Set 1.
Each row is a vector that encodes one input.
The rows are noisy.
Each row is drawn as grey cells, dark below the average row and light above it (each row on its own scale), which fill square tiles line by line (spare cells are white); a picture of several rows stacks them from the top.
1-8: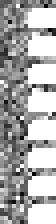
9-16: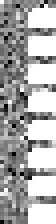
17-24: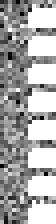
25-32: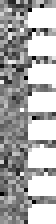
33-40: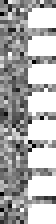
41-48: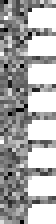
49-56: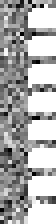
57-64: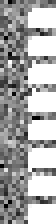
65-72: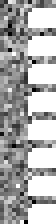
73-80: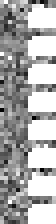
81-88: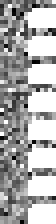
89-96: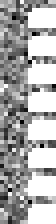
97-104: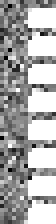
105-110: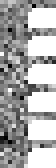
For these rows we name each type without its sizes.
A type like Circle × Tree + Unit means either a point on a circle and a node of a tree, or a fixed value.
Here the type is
(Bool × Bool × Bool + Unit) × Circle + Unit.
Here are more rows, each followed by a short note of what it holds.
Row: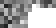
a point on a circle and three true/false values
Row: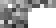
a point on a circle
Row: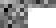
a fixed value
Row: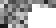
a point on a circle
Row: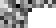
a point on a circle
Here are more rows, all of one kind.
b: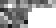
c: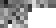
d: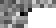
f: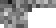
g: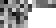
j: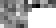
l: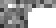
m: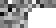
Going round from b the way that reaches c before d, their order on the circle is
b, g, m, c, d, f, j, l.
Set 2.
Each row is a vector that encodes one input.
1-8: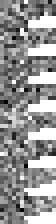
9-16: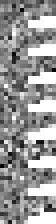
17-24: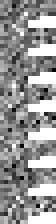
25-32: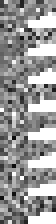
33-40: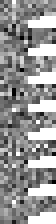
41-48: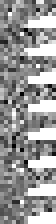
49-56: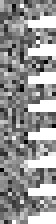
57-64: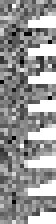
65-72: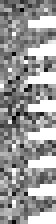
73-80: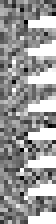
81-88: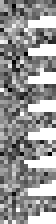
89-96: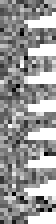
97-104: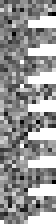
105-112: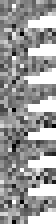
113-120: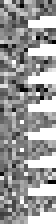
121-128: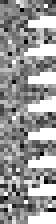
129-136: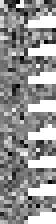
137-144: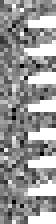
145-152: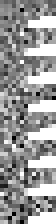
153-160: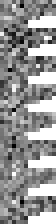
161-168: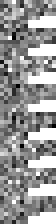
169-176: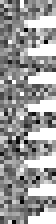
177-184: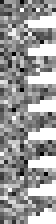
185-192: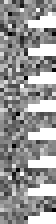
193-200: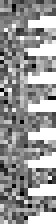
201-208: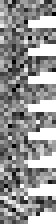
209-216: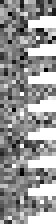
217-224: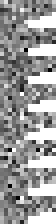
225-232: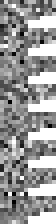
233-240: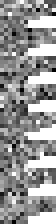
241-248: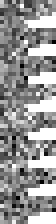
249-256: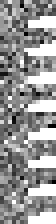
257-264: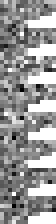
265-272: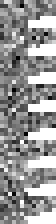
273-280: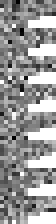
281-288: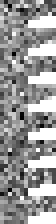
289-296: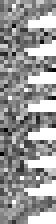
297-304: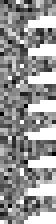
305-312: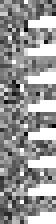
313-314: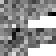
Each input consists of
either one of 12 labels, or three true/false values.
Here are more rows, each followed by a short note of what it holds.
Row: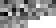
one of 12 labels
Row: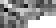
three true/false values
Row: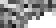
three true/false values
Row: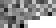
one of 12 labels
